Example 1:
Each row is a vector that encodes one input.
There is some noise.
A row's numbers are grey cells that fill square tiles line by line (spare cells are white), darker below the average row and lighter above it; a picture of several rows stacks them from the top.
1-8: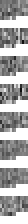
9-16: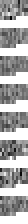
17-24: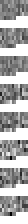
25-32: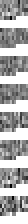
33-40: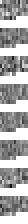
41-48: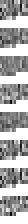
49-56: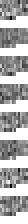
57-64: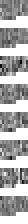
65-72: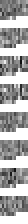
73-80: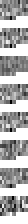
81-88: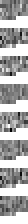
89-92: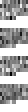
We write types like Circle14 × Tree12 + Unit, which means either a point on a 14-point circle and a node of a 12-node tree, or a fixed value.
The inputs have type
Line11.
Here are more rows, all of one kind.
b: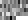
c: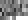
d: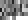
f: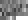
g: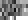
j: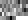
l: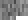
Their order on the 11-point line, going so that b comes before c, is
b, j, l, g, f, c, d.
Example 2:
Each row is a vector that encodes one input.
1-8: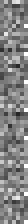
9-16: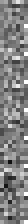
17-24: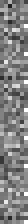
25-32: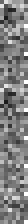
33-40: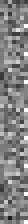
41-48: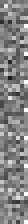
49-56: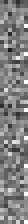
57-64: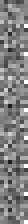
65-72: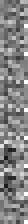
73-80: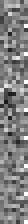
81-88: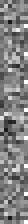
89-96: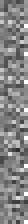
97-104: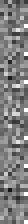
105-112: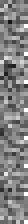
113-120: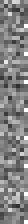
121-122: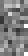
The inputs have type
Circle16 + Unit.
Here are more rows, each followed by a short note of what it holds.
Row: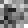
a fixed value
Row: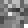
a point on a 16-point circle
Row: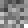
a point on a 16-point circle
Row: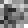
a fixed value
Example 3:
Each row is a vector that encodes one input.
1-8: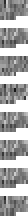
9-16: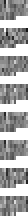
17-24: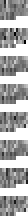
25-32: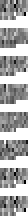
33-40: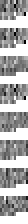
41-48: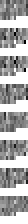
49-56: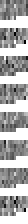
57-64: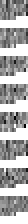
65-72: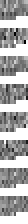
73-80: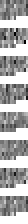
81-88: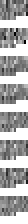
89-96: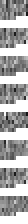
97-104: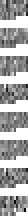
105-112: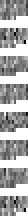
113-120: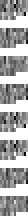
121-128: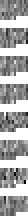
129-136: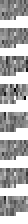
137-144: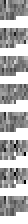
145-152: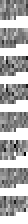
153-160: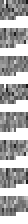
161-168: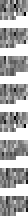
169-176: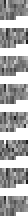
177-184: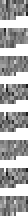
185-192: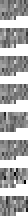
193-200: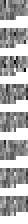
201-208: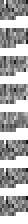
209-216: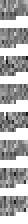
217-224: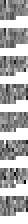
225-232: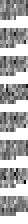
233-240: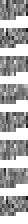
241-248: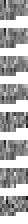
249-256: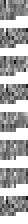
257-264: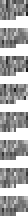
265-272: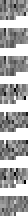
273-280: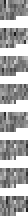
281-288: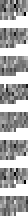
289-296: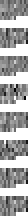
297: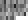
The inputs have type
Line8.
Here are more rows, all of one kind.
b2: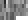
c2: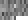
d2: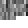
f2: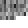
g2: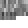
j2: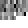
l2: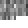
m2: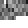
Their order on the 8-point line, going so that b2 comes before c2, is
j2, f2, b2, g2, c2, l2, d2, m2.
